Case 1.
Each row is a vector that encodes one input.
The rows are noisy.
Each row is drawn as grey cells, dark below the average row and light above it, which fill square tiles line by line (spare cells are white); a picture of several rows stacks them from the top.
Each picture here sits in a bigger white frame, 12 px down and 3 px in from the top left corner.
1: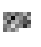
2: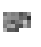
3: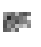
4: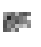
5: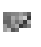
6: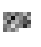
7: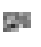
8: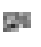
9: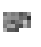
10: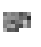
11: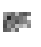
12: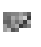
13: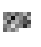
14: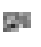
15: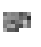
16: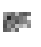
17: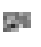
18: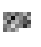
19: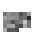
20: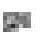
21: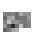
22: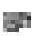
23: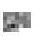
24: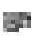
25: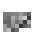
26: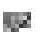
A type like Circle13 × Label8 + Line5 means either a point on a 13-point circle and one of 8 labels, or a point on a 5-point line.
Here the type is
Label5.
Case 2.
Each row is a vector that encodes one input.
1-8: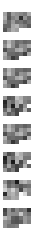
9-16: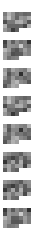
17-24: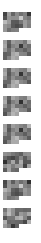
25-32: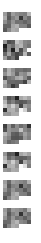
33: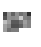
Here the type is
Line6.
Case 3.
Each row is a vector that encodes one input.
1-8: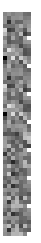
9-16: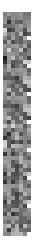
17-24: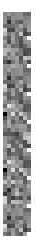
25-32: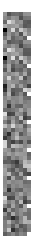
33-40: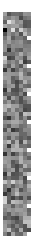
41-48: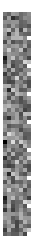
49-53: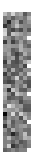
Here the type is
Circle10.
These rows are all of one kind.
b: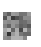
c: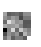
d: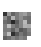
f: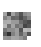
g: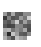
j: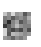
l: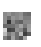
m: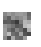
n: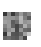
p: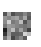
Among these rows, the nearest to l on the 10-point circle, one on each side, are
j and m.
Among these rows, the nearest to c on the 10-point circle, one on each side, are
f and p.
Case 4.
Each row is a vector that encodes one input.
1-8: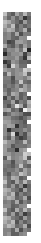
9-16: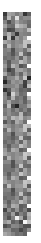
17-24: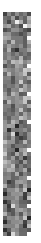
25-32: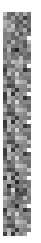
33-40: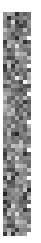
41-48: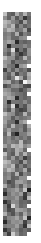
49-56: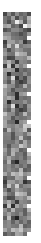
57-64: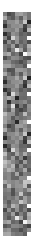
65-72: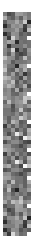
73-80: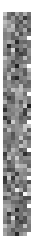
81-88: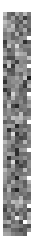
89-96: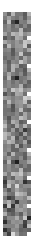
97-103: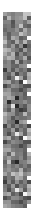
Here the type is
Label7.
